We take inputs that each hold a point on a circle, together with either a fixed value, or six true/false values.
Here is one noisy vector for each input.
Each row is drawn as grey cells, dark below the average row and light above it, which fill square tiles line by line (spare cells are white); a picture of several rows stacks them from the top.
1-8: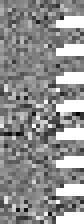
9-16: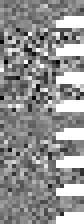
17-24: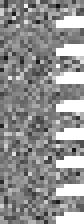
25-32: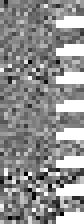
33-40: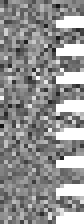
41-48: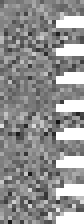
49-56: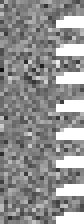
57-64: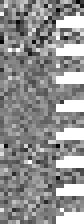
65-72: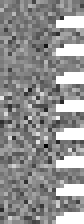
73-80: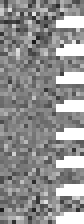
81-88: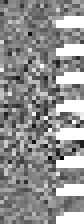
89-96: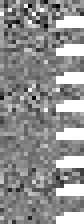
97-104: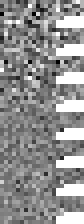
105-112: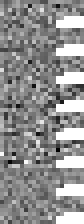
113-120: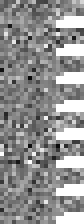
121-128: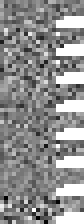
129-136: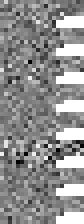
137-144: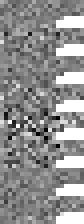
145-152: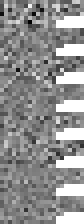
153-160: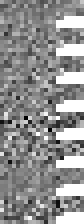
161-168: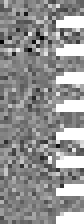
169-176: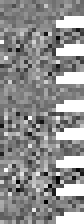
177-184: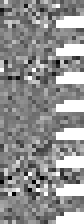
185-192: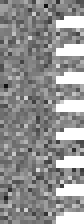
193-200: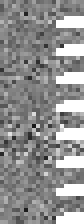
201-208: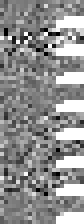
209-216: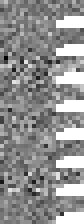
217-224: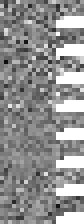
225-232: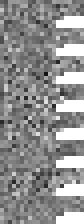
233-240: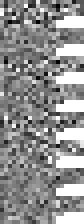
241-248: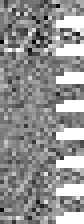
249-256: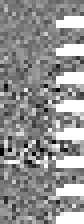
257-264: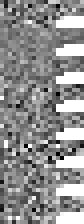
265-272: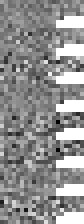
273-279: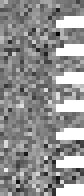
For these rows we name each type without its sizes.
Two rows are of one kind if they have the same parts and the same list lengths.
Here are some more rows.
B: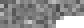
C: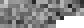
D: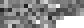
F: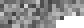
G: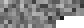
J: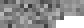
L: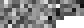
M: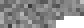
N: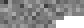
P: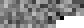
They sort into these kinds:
B, C, D, G, J, L, M, N, P
F

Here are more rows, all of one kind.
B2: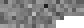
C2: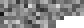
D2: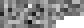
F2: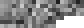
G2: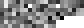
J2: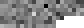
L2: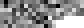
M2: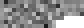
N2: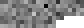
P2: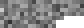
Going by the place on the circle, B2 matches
J2, L2 and N2.
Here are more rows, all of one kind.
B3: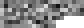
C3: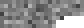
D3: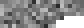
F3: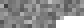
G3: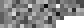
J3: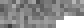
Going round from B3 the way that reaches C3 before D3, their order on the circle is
B3, C3, D3, G3, J3, F3.
